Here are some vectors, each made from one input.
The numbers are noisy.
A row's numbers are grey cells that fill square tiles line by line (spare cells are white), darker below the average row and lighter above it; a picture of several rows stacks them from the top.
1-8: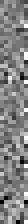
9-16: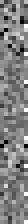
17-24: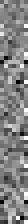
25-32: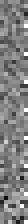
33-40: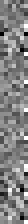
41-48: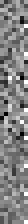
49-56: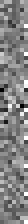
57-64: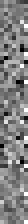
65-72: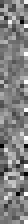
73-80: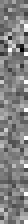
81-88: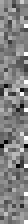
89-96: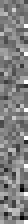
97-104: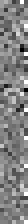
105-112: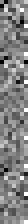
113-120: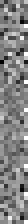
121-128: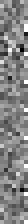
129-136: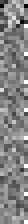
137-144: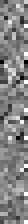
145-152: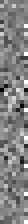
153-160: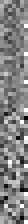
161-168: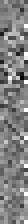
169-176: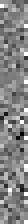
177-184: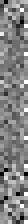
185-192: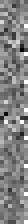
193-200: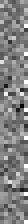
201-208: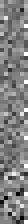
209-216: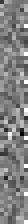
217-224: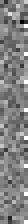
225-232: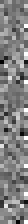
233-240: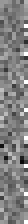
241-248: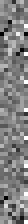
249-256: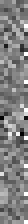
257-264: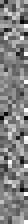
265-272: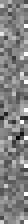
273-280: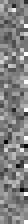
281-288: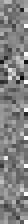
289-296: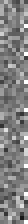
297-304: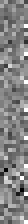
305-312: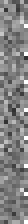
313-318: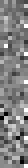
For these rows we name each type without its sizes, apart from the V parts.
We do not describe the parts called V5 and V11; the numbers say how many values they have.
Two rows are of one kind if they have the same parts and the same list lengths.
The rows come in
3 kinds.
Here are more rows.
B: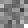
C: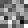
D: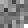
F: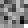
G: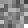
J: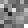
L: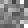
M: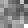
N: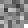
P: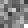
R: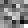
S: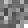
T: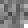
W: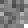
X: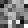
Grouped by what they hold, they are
B, D, G, J, L, M, N, P
C, F, R, X
S, T, W

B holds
a value of V5 and a value of V11.
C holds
a point on a line.
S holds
three true/false values and a value of V11.
